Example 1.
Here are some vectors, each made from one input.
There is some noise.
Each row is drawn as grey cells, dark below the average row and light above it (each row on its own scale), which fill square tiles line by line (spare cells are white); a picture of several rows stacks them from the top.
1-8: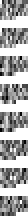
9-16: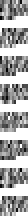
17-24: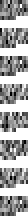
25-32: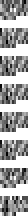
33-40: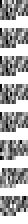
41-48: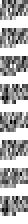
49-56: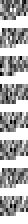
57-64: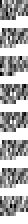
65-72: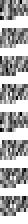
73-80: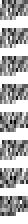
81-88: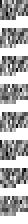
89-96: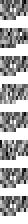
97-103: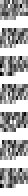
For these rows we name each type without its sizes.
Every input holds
three true/false values.
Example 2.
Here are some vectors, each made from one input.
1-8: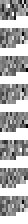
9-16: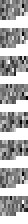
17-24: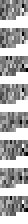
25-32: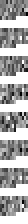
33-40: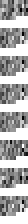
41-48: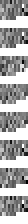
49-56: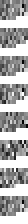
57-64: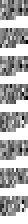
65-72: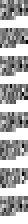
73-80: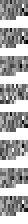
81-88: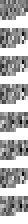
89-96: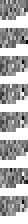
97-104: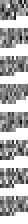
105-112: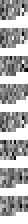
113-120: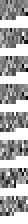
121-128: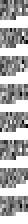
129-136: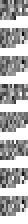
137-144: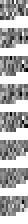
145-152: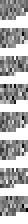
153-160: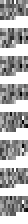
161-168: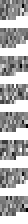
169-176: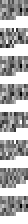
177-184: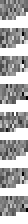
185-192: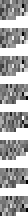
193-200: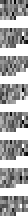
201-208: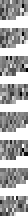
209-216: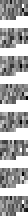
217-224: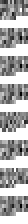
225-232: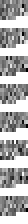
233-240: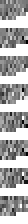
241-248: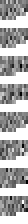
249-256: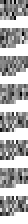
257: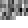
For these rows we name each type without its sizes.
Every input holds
either a fixed value, or three true/false values.
